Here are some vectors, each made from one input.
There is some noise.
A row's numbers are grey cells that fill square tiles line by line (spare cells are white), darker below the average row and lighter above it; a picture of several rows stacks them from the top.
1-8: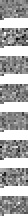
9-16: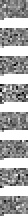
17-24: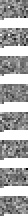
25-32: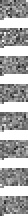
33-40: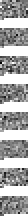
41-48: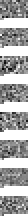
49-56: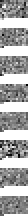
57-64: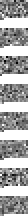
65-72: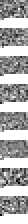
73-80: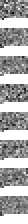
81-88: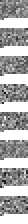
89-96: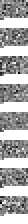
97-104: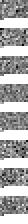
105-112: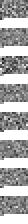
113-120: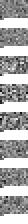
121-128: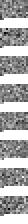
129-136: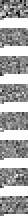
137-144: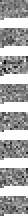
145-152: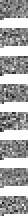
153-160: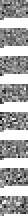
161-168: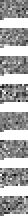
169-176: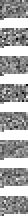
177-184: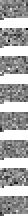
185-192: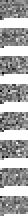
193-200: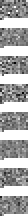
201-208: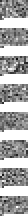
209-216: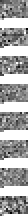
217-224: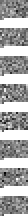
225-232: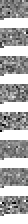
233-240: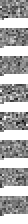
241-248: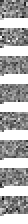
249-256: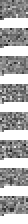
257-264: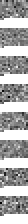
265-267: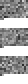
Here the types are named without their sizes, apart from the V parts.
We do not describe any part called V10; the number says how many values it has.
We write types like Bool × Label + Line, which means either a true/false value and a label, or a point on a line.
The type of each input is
(Bool × Circle + Tree) × List(V10) + Line.
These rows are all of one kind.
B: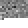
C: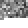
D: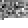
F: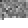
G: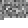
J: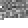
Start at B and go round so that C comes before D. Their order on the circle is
B, J, C, G, F, D.
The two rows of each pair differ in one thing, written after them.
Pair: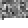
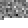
the place on the circle
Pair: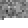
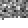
the value of V10 in item 1 of the list
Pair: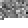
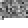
the true/false value
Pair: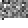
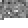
the value of V10 in item 2 of the list
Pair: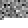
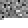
the value of V10 in item 1 of the list
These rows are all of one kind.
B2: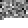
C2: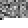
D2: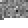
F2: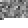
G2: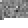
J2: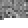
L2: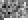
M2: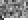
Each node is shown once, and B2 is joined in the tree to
F2.
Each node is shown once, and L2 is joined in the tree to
G2 and J2.
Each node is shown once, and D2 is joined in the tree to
G2 and M2.
